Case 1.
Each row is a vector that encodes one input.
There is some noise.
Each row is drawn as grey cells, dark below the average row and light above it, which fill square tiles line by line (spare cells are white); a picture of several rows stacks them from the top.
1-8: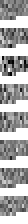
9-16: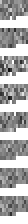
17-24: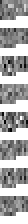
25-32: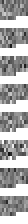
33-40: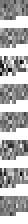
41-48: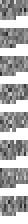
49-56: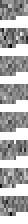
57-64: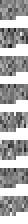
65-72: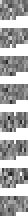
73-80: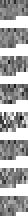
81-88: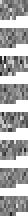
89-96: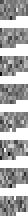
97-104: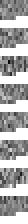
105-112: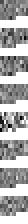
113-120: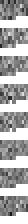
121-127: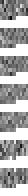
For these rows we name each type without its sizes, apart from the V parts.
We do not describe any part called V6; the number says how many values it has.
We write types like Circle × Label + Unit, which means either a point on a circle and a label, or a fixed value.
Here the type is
Bool × V6 + Tree.
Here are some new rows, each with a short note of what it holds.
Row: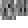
a true/false value and a value of V6
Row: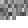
a true/false value and a value of V6
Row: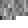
a node of a tree
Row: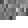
a node of a tree
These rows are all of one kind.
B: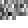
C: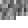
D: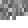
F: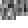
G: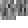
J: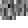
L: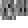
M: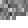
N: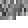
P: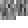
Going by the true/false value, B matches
D and M.
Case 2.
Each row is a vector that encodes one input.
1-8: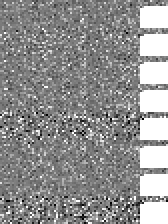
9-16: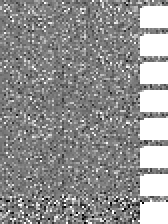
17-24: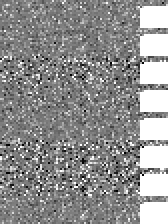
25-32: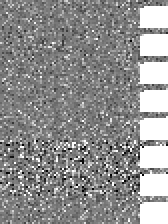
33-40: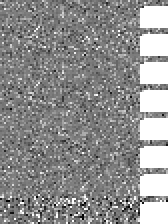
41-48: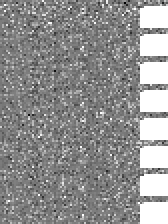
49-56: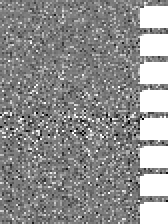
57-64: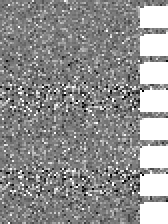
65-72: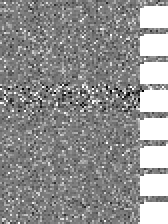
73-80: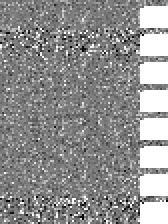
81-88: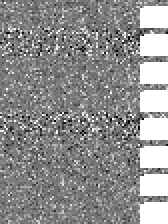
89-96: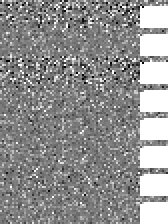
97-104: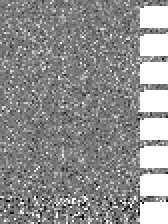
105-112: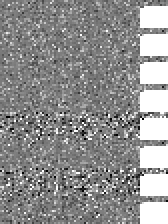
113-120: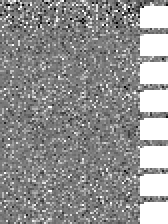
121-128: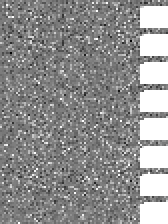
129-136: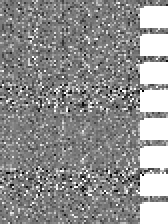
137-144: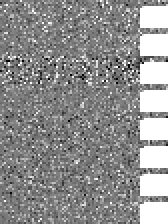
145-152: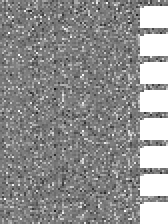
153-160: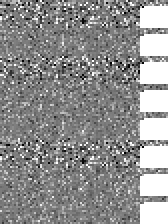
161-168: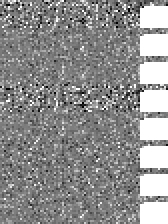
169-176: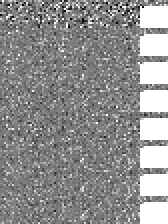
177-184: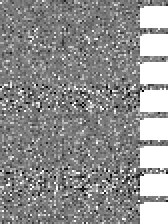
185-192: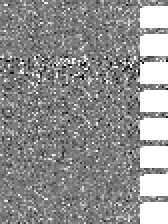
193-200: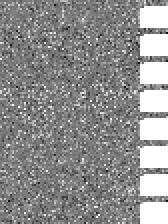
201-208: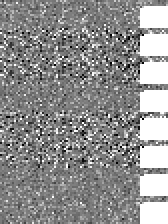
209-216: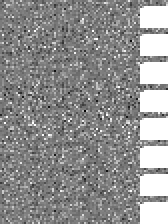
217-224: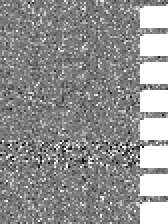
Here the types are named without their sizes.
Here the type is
Bool × Bool × Bool × Bool × Line + Label.
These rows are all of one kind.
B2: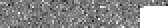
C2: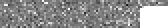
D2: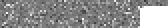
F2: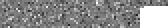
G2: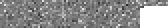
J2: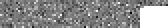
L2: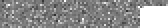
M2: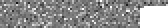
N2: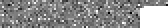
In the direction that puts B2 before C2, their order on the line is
N2, J2, F2, B2, D2, L2, G2, C2, M2.
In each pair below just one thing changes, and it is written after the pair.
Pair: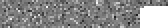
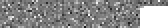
one of the four true/false values
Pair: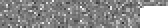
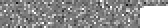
the place on the line
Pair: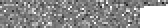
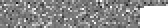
one of the four true/false values
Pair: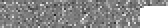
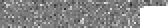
one of the four true/false values
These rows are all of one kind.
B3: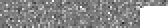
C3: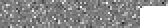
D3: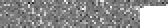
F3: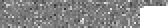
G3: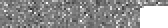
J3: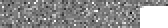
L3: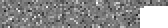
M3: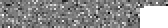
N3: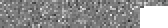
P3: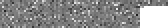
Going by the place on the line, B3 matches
C3, G3 and N3.
